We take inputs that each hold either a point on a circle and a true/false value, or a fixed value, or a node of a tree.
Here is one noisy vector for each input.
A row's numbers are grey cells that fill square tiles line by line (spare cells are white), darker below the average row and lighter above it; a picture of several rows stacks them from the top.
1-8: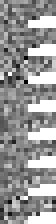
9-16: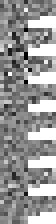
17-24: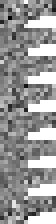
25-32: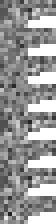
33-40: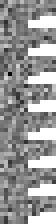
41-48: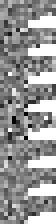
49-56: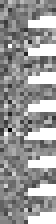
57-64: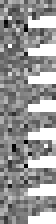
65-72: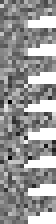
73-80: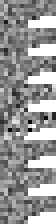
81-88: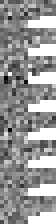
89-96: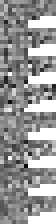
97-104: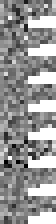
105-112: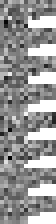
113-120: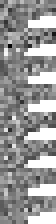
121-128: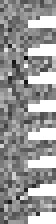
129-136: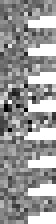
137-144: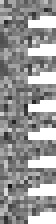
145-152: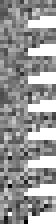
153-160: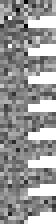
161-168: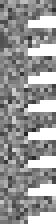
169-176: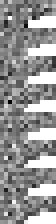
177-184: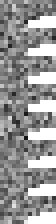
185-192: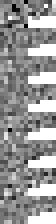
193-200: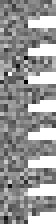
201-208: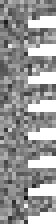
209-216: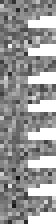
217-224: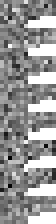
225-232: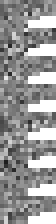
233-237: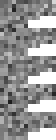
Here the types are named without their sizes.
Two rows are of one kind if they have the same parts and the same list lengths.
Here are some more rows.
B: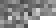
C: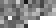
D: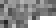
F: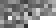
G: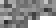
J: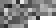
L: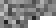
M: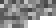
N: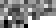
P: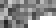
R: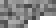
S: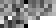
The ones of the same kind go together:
B, C, F, M, S
D, G, L, N, P, R
J

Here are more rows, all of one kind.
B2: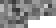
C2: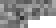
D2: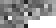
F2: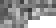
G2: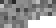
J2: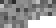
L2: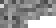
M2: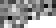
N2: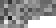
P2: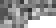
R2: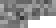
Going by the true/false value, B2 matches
C2, N2 and R2.
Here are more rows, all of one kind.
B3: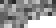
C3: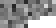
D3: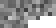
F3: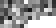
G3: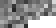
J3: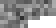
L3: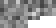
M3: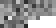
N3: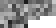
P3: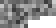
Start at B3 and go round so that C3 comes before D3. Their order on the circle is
B3, M3, N3, L3, C3, G3, F3, D3, J3, P3.
